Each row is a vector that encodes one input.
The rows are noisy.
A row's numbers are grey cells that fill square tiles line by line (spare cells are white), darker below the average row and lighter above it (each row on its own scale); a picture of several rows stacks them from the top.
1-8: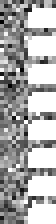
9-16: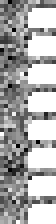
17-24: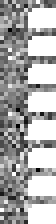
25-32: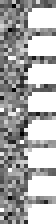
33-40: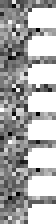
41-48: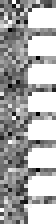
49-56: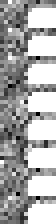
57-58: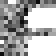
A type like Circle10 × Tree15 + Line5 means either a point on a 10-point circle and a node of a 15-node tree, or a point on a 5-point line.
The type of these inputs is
Bool × Bool × Bool × Line6.
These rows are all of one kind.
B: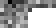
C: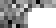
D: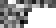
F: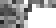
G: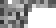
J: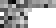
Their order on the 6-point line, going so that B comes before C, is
B, D, C, F, G, J.
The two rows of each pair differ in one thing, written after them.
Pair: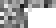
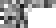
the place on the 6-point line
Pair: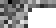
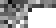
the place on the 6-point line
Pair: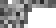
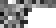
the place on the 6-point line
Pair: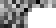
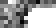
one of the three true/false values
